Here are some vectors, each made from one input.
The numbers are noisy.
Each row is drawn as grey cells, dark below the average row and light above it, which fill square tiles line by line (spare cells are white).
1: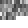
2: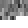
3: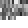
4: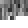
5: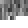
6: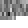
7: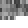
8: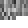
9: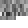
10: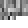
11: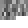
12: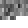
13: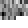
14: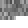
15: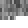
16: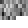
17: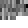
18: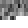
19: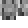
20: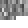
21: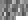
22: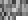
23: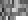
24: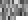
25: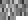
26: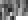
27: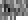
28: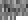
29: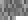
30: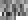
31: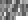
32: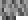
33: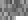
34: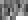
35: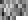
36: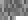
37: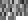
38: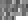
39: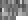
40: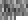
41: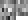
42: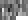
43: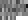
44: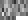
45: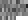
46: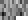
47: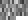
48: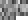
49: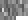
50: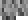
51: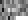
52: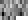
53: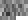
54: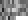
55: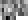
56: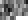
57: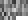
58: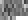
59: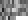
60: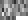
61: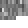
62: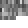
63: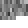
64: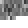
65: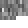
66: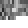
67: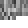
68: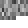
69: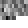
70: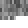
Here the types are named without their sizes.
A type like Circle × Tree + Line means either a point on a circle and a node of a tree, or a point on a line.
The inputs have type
Circle + Label.
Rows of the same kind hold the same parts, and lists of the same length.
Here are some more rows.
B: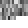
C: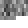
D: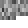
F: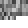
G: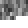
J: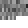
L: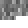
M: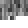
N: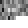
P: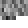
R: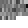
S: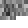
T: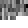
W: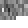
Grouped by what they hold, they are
B, D, F, N, P
C, G, J, L, M, R, S, T, W

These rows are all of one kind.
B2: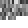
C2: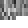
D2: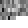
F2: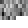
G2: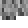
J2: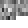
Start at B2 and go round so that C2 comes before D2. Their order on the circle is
B2, F2, G2, J2, C2, D2.
